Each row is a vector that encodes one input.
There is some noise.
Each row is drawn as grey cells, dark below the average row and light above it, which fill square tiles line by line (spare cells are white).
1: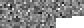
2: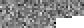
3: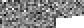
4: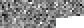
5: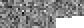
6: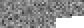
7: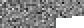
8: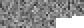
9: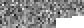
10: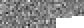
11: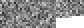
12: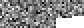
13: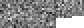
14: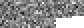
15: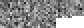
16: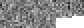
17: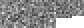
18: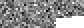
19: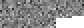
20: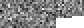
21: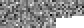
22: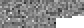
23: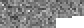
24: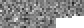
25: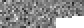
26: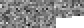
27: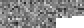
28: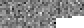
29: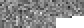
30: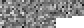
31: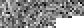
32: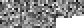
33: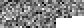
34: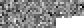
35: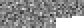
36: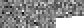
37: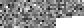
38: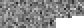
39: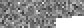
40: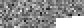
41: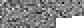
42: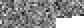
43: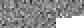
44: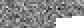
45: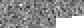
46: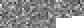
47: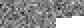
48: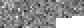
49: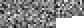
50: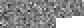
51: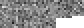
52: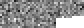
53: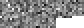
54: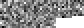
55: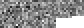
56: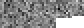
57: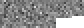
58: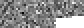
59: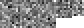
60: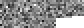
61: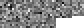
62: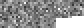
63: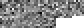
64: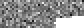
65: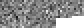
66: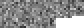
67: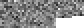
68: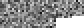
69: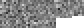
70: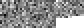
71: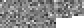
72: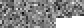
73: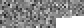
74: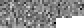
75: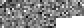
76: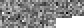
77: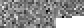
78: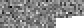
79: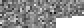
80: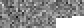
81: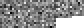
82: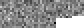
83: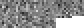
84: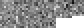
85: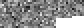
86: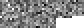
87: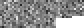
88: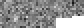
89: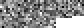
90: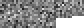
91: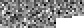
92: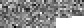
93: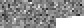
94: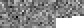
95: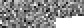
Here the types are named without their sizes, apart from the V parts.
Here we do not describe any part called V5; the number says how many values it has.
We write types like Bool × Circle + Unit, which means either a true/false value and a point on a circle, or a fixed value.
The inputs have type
List(Circle) × V5.
